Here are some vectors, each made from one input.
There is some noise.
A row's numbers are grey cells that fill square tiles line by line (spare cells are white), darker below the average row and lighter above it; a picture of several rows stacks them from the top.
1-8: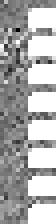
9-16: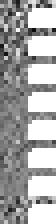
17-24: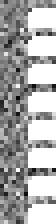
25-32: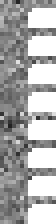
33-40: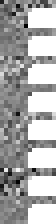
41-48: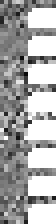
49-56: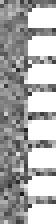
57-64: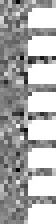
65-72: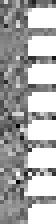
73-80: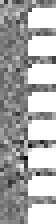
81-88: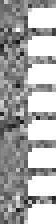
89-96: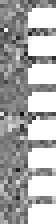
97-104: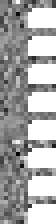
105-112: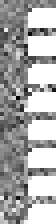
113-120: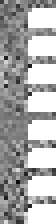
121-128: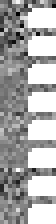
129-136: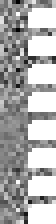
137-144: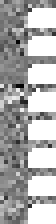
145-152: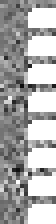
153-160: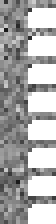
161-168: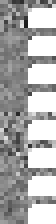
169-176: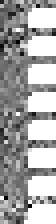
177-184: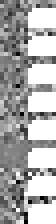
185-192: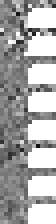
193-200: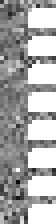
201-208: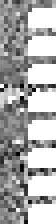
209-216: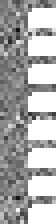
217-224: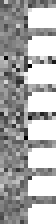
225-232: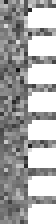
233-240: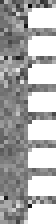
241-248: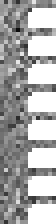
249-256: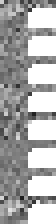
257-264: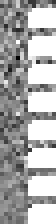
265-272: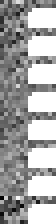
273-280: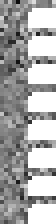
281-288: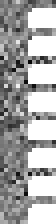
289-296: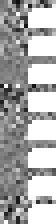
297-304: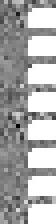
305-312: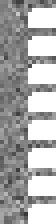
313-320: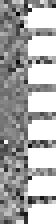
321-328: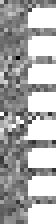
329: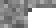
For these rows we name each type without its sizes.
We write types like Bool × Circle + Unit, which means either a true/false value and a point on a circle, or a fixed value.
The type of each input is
List(Label × Line).
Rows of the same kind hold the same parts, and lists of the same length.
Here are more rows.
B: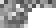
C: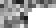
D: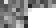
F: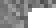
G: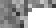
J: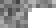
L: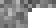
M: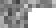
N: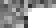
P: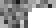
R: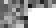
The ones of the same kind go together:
B, C, D, G, J, M, N, R
F, L
P

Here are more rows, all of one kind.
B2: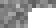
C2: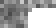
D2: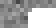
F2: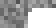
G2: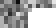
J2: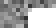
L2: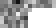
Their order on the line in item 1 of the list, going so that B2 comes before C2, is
D2, G2, B2, J2, C2, L2, F2.
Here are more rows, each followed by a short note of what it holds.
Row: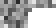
a list of one item
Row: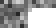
a list of one item
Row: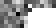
a list of two items
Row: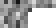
a list of two items
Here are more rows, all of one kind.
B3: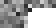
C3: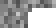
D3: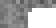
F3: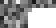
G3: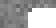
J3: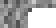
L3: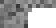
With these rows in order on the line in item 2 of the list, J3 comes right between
B3 and F3.
